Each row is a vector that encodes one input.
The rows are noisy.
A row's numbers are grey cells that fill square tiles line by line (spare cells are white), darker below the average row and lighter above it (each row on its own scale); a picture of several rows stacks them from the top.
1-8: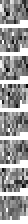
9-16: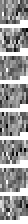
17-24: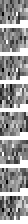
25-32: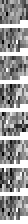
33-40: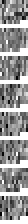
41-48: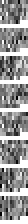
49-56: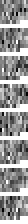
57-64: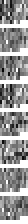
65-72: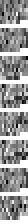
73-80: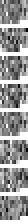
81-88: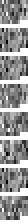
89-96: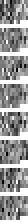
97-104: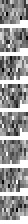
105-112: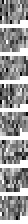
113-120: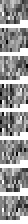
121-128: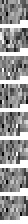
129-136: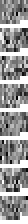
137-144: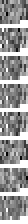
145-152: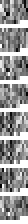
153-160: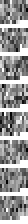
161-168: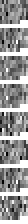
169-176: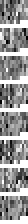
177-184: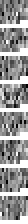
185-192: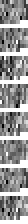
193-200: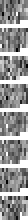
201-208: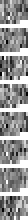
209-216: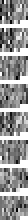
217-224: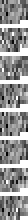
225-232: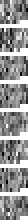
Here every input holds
a list of up to two points on a 13-point line.
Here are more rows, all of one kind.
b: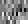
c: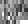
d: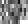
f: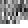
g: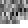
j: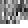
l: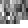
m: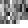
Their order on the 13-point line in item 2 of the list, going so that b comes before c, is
g, j, f, b, c, m, d, l.
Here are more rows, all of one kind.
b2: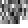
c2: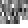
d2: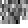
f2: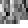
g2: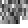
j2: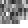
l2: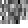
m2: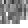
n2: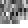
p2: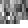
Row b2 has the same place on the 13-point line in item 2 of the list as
c2, l2 and p2.
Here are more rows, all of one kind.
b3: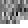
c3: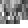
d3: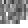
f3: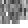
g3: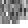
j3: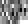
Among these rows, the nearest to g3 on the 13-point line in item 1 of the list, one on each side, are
f3 and j3.
